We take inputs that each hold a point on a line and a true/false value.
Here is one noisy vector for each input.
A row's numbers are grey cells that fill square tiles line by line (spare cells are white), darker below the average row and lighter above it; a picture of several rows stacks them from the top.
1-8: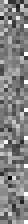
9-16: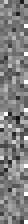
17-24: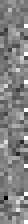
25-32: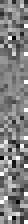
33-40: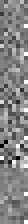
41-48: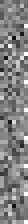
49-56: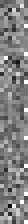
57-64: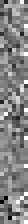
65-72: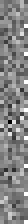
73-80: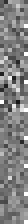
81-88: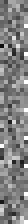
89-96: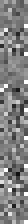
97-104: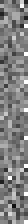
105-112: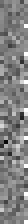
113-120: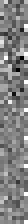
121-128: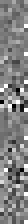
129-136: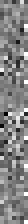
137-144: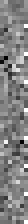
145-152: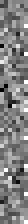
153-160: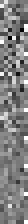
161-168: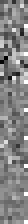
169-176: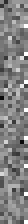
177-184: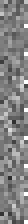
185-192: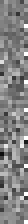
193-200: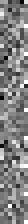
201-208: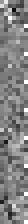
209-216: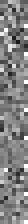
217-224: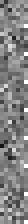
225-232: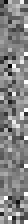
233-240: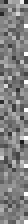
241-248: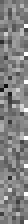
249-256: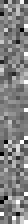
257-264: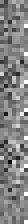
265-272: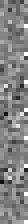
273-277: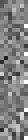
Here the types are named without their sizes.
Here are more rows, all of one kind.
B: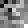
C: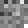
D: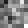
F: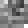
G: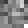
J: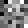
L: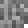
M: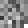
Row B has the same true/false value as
G and L.
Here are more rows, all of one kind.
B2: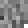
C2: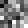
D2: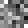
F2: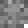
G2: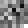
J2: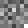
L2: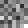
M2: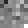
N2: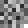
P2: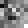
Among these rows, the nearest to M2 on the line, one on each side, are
D2 and L2.
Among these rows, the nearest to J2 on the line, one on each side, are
C2 and F2.
